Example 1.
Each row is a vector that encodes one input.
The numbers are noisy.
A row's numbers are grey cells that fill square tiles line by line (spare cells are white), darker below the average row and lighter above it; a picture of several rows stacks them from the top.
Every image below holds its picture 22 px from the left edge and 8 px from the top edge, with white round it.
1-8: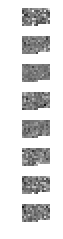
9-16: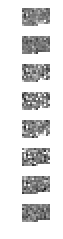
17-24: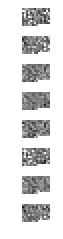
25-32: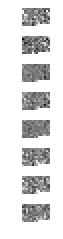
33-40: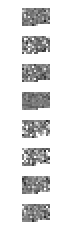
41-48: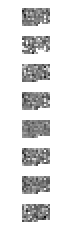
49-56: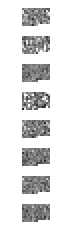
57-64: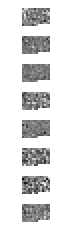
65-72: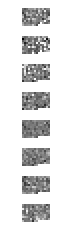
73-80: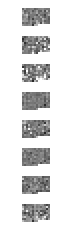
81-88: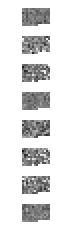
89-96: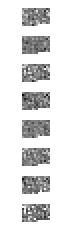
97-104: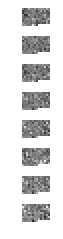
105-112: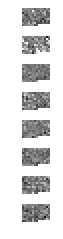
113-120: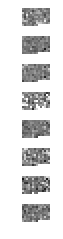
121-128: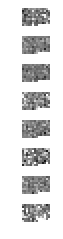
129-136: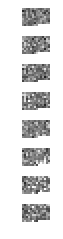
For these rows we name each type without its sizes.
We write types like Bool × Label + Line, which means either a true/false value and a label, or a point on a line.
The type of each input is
Bool × Circle.
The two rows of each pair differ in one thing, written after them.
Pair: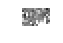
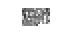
the place on the circle
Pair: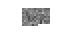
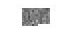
the place on the circle
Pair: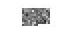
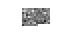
the place on the circle
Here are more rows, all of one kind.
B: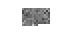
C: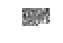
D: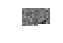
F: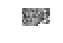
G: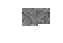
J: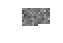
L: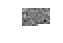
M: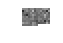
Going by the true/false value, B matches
D and G.
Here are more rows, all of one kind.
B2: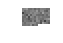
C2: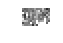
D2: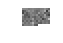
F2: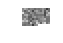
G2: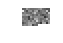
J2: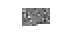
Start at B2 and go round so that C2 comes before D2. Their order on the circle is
B2, J2, G2, C2, F2, D2.
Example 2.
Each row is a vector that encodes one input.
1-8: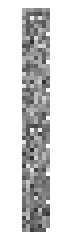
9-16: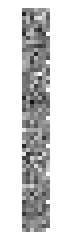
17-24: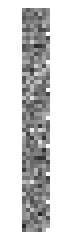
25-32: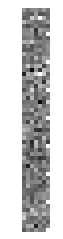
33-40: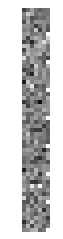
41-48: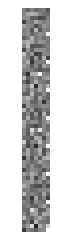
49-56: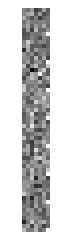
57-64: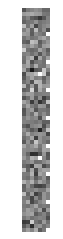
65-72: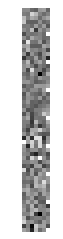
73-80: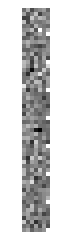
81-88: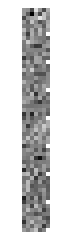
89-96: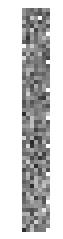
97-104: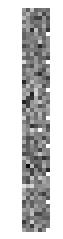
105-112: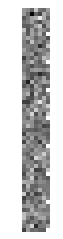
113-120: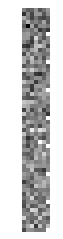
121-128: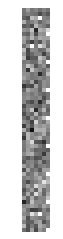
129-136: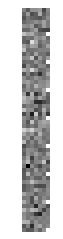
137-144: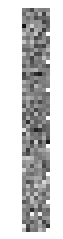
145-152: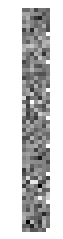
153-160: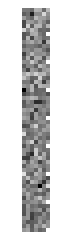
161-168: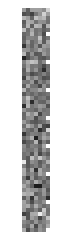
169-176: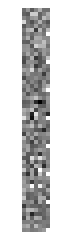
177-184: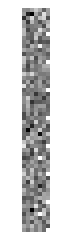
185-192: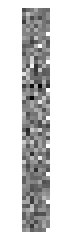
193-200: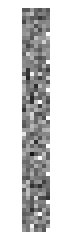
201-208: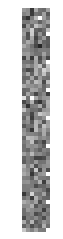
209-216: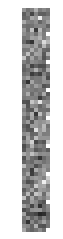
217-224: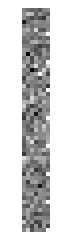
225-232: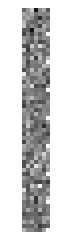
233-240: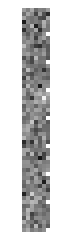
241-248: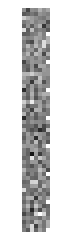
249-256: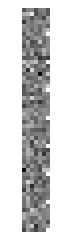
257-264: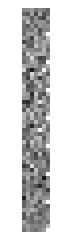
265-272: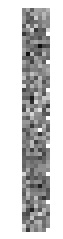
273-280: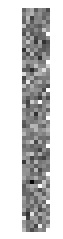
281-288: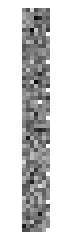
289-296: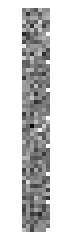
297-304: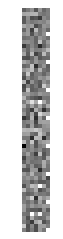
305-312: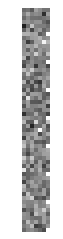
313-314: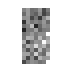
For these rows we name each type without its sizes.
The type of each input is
Bool × Bool × Bool + Label.
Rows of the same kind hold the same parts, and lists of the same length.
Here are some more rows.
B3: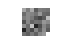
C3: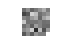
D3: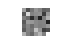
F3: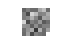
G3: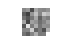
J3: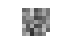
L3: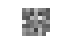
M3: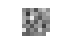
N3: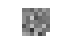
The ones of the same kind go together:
B3, D3, J3, N3
C3, F3, G3, L3, M3

